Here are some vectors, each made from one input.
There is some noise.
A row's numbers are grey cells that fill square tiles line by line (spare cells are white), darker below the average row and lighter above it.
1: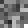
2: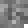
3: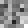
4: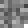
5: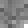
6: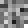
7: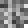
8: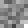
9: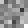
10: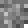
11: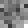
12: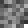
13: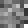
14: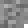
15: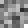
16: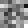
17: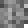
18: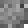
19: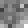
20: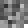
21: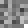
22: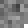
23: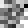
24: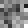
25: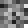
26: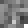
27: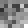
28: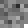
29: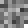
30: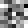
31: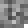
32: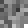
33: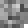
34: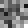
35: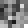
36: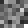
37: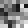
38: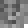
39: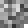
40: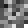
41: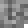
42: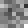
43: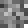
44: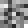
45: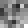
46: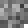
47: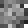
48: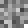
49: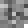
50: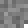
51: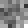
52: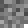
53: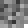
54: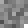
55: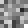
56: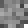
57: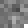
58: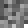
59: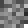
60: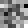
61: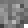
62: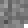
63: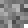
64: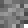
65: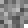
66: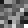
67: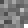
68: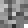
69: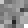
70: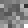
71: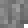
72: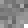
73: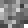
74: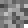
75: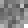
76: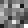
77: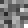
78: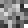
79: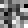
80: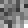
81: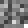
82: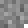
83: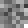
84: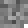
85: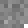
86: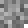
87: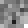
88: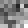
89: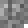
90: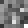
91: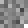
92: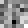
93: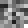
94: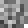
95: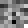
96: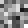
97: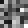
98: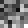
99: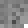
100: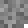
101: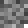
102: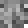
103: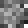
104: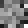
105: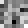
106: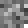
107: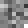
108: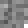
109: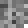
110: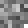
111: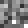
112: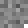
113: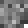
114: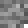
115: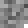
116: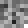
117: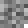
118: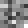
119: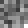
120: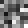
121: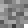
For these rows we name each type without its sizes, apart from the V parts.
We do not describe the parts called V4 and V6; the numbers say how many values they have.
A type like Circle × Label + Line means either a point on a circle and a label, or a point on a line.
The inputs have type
(Line + V4) × (Tree + V6).
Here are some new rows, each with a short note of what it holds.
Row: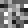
a point on a line and a node of a tree
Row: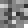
a point on a line and a node of a tree
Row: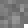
a point on a line and a node of a tree
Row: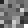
a node of a tree and a value of V4
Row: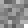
a value of V4 and a value of V6
